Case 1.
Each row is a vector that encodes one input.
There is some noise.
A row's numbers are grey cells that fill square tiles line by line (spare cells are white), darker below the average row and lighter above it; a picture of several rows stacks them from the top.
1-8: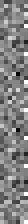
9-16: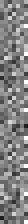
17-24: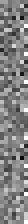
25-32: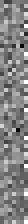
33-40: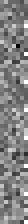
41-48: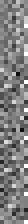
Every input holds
one of 9 labels.
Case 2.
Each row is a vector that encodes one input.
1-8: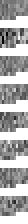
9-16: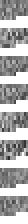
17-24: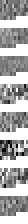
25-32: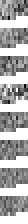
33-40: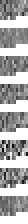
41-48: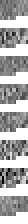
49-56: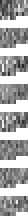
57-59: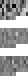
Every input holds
a point on an 11-point line.
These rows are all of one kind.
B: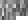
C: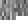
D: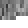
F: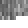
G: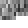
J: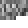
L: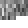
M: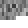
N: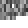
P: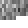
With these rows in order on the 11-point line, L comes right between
B and J.
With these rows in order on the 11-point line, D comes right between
F and P.
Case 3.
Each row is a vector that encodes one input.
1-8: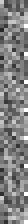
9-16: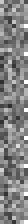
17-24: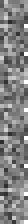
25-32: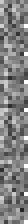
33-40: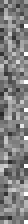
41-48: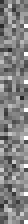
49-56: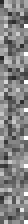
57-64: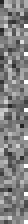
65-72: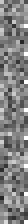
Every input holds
four true/false values.
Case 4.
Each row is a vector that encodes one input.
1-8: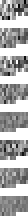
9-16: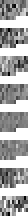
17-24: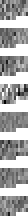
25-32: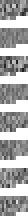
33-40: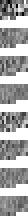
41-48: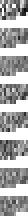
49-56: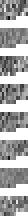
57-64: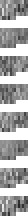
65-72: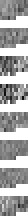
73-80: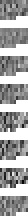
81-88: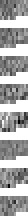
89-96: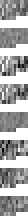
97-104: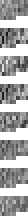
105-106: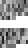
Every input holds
a point on a 7-point line.
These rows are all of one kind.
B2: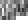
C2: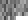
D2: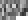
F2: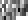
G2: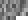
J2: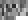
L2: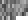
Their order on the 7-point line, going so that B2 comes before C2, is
D2, B2, G2, F2, L2, J2, C2.
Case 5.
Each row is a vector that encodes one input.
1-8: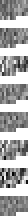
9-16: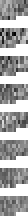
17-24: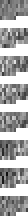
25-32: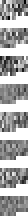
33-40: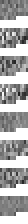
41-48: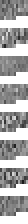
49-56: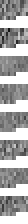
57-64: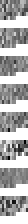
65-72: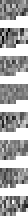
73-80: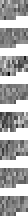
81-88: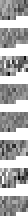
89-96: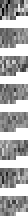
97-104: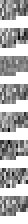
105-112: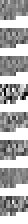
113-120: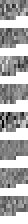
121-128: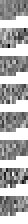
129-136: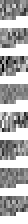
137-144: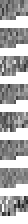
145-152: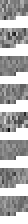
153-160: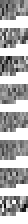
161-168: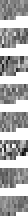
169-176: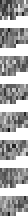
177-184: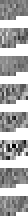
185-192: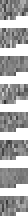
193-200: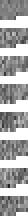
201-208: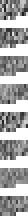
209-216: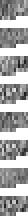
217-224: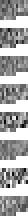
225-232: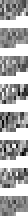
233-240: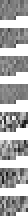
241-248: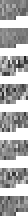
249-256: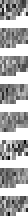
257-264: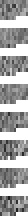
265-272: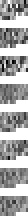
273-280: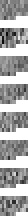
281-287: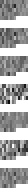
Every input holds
a point on an 11-point line.
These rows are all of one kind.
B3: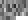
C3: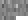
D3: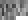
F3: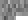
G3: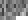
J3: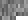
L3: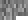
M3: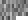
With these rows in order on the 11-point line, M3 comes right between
J3 and L3.
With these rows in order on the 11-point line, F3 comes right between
B3 and D3.
